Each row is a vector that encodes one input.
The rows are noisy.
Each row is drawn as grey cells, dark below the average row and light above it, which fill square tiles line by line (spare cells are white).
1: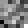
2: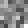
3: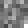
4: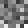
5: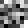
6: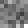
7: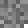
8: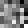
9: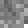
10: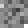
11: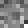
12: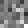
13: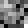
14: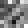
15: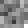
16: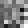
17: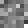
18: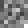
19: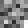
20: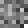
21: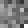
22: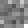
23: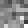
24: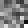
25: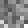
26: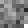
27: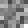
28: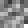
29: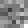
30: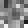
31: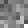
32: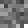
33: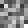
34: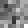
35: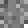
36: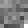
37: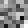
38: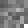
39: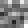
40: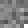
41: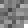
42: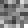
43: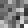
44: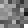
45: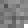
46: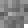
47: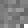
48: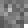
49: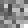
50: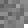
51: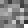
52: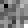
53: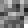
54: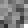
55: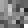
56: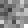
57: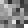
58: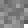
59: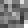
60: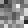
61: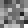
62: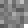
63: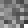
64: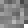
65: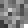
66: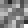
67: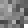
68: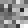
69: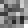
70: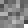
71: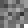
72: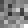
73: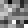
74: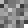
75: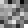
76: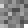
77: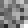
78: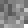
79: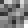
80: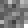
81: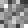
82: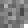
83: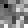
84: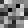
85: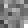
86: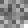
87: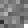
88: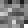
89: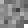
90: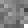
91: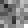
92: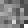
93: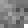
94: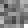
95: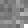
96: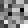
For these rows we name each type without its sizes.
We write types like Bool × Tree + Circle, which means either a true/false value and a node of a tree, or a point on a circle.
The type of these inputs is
(Bool × Bool × Bool + Line) × Line.
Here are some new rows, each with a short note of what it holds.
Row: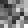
a point on a line and three true/false values
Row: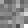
a point on each of two lines
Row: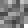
a point on each of two lines
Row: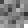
a point on a line and three true/false values
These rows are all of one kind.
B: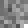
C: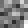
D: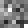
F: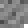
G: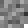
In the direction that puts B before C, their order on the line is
F, B, C, G, D.
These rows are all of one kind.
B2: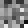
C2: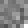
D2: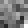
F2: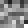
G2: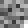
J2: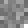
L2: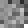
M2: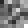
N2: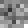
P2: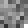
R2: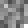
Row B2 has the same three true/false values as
F2, N2 and R2.
